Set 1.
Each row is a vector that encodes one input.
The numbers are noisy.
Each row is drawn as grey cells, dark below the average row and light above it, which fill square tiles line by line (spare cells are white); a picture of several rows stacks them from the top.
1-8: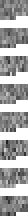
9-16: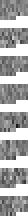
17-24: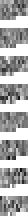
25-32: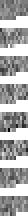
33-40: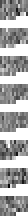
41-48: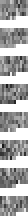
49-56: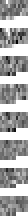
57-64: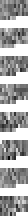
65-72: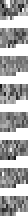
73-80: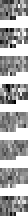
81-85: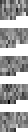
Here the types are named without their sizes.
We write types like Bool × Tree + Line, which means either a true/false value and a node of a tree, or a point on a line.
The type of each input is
Tree.
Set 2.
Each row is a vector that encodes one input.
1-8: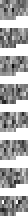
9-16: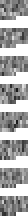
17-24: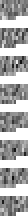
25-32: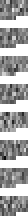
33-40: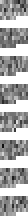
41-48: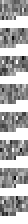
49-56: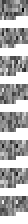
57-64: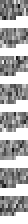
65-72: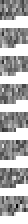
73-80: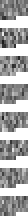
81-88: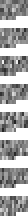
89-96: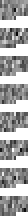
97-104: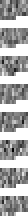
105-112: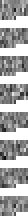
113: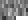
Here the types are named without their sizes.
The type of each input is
Bool × Bool × Bool.
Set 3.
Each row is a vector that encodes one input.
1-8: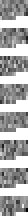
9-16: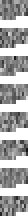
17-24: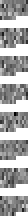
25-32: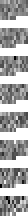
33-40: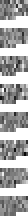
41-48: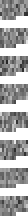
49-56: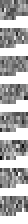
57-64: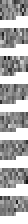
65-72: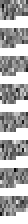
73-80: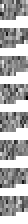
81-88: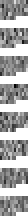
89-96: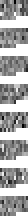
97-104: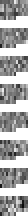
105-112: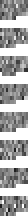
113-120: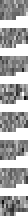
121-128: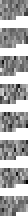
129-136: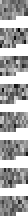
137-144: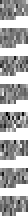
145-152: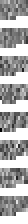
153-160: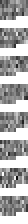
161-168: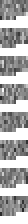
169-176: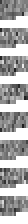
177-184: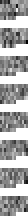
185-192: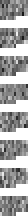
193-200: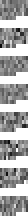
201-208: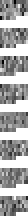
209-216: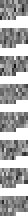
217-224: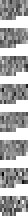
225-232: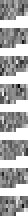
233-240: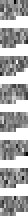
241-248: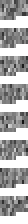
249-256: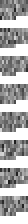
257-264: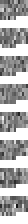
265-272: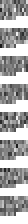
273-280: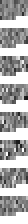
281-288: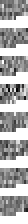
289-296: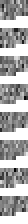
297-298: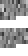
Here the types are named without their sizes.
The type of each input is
Bool × Bool × Bool + Unit.
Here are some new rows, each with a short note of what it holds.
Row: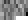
three true/false values
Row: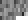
three true/false values
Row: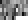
three true/false values
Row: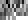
a fixed value
